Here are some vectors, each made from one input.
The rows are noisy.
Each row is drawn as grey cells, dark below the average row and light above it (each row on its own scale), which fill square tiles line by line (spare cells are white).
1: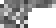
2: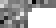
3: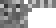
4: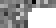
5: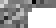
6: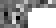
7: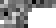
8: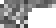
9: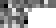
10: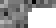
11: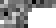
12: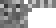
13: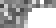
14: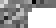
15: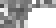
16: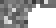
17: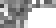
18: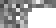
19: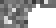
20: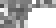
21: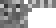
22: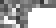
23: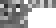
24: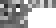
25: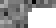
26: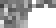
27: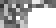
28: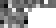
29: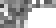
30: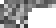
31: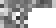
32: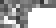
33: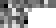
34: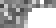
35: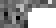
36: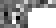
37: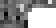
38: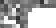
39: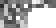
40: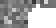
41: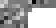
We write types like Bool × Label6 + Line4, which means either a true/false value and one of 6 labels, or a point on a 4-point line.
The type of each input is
Tree9.
